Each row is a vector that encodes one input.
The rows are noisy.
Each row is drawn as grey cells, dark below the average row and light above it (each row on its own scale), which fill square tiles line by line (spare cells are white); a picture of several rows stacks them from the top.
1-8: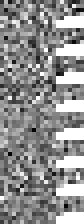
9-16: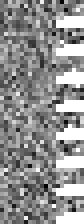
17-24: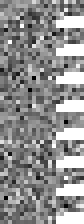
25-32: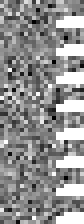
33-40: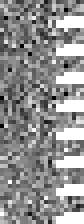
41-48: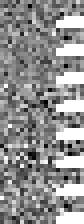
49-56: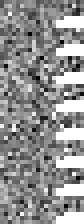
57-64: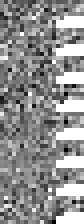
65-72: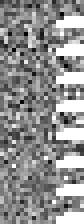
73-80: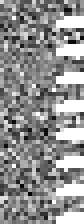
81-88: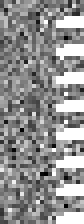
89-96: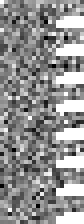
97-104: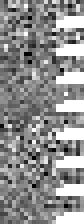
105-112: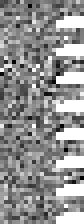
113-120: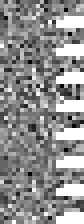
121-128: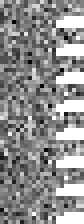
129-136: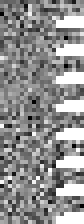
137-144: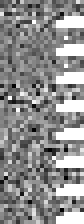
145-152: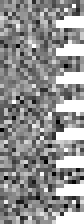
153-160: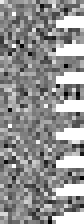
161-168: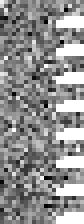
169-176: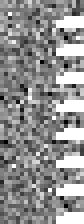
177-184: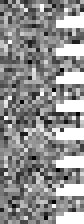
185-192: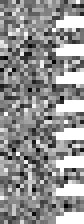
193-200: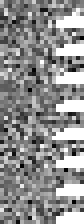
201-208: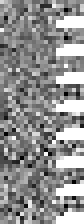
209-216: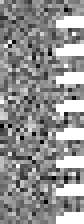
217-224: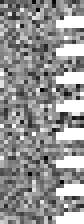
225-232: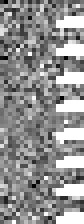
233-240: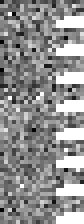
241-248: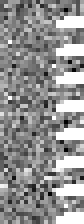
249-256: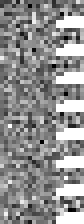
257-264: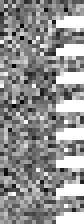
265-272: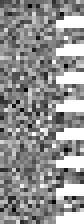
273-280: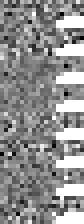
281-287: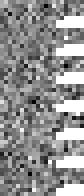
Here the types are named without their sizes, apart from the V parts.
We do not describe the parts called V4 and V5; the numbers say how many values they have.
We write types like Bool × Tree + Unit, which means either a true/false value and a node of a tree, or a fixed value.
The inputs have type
Bool × (Line + V5) + V4.
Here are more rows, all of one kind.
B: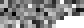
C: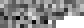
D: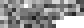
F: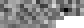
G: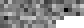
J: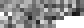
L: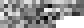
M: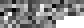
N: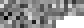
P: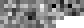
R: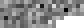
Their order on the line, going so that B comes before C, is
N, B, D, M, F, C, R, J, L, G, P.
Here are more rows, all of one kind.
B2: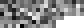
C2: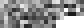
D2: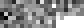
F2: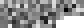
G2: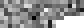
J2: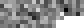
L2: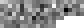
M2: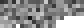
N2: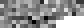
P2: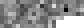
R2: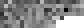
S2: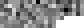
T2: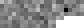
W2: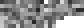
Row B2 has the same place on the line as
F2, M2, S2 and W2.
